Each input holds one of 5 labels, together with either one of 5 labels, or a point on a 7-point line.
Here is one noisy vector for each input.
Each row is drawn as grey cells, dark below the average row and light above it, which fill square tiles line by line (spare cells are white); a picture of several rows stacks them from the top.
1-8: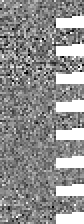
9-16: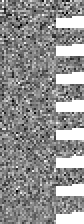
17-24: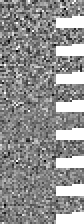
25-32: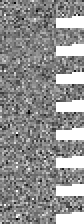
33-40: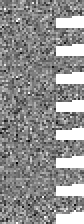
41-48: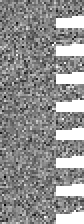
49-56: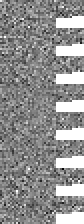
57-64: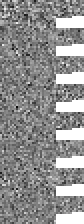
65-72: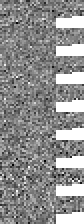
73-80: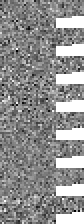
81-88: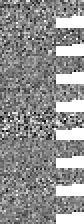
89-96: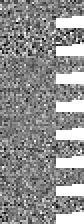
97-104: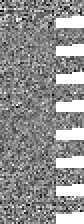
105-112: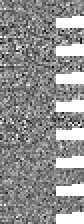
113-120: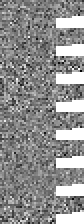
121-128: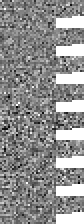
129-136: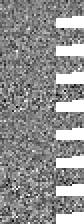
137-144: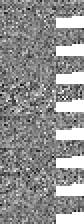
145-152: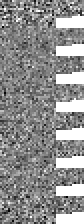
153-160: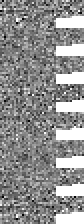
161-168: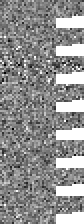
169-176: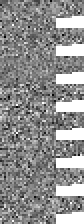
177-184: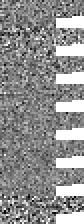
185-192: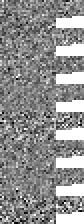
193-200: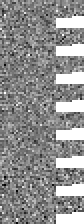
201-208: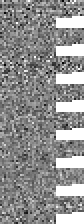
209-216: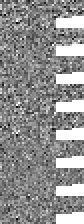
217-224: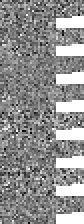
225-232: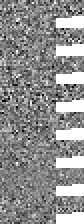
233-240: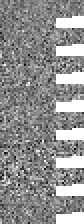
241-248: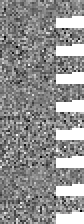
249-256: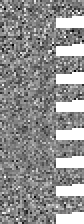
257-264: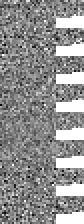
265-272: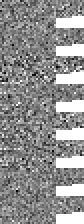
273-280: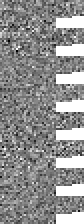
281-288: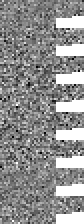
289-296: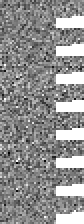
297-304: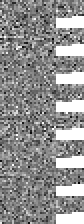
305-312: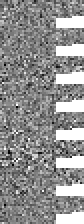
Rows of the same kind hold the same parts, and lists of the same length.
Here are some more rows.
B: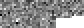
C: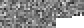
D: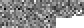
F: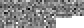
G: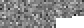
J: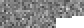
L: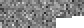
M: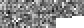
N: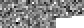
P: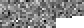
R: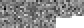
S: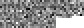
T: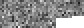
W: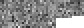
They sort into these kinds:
B, D, F, J, M, N, P, R, S
C, G, L, T, W

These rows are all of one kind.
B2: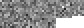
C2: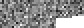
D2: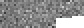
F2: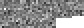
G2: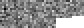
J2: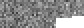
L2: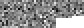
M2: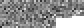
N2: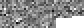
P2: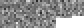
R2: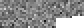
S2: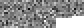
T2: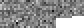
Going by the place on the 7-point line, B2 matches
D2 and J2.
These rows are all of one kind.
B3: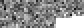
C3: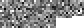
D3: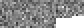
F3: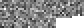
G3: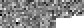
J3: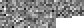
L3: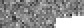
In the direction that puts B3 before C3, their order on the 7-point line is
G3, J3, F3, D3, L3, B3, C3.
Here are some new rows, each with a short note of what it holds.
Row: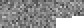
two labels (each one of 5)
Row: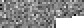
two labels (each one of 5)
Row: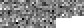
one of 5 labels and a point on a 7-point line
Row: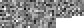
one of 5 labels and a point on a 7-point line
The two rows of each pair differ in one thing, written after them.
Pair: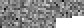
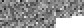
the label
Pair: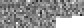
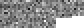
the label
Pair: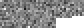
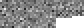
the label
